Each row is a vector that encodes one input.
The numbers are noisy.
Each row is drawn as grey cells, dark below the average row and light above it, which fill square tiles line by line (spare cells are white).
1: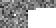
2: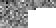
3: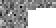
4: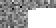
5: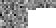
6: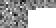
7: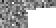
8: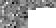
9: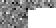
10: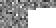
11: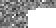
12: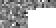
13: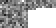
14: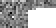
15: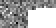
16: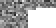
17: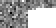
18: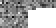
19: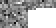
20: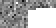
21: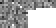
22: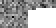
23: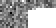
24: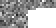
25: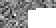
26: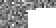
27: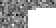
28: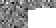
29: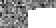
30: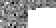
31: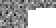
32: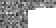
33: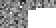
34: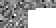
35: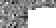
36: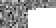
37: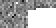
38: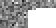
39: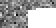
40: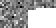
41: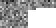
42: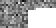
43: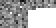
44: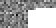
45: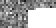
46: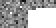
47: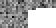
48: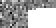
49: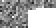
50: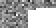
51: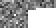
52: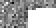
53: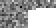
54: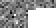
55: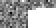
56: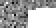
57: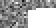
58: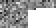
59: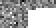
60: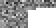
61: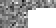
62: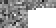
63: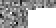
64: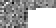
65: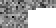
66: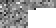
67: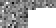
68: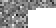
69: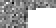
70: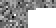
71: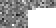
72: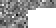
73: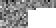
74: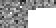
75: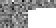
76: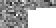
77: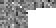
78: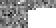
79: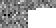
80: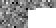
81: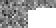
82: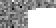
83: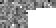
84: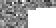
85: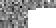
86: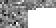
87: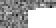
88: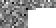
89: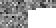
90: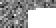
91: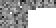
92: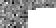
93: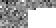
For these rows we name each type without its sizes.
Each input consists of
a label and a true/false value, together with either a fixed value, or a node of a tree.
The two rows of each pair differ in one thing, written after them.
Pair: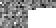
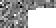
the true/false value
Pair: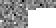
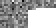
the true/false value
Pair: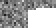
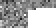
the true/false value
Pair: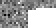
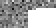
the label
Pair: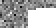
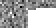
the node of the tree
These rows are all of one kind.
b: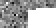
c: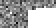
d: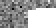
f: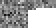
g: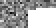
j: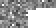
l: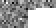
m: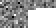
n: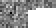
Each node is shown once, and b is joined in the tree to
d.
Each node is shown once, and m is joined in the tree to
j, l and n.
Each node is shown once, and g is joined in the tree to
f.
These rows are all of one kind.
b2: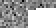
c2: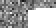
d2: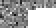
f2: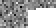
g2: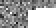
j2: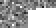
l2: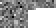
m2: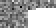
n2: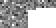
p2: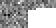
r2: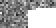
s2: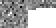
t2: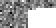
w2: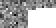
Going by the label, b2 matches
f2, m2 and s2.
